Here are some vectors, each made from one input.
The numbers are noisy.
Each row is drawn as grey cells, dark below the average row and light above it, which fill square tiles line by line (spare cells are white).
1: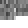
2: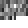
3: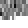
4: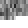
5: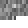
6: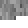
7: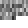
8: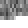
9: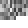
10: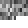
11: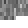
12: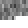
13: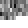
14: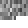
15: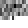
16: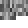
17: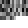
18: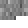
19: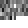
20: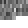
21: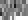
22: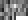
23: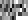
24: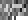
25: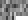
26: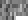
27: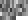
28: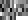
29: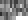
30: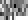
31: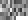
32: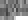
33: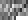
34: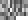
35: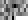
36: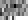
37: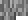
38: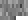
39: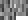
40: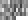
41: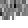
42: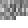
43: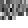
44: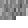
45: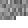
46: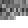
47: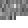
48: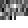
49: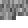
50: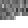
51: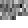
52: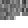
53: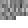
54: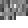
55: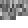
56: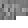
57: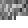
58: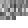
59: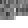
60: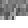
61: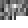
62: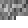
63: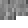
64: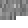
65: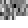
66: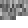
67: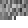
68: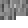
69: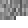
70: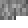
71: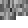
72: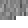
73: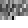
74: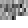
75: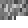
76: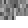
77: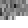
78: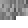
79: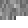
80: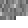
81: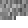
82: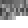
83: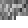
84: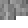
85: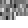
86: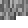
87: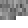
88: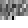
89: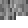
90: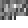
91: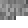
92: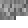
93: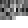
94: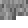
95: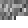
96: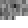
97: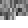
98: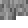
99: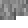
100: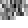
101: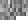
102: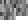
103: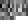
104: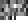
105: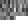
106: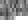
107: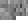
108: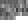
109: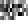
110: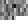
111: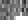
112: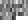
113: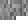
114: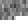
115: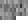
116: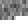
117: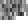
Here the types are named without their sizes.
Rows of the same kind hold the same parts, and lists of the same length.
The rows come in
3 kinds.
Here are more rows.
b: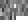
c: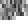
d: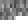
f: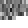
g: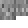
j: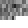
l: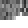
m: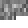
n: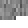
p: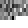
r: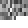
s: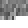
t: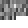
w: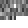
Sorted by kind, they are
b, g, m, n, r, t, w
c, f
d, j, l, p, s

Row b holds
a label and a true/false value.
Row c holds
a fixed value.
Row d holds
a node of a tree.
